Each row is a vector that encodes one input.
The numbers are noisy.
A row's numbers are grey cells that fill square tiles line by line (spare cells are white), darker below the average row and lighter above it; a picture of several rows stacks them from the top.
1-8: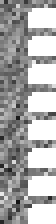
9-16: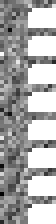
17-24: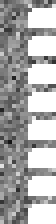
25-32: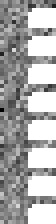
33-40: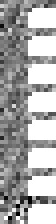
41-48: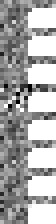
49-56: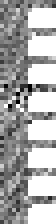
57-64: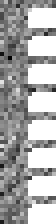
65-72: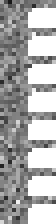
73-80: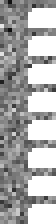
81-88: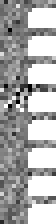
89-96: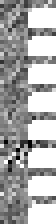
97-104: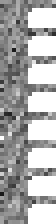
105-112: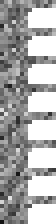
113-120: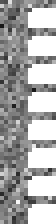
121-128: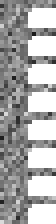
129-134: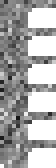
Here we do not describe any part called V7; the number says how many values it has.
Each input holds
a list of up to two items, each a point on a 5-point line and a value of V7.
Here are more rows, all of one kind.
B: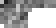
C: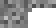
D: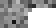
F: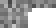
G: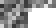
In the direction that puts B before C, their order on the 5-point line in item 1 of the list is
G, B, C, F, D.
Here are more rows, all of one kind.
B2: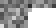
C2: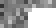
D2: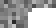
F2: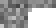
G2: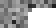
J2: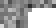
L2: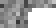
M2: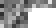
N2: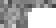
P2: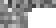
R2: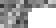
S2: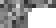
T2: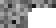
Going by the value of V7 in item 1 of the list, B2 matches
C2, F2 and M2.
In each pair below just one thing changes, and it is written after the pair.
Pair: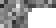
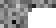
the place on the 5-point line in item 1 of the list
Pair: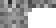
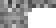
the place on the 5-point line in item 2 of the list
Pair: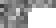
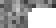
the value of V7 in item 1 of the list
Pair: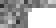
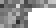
the value of V7 in item 2 of the list
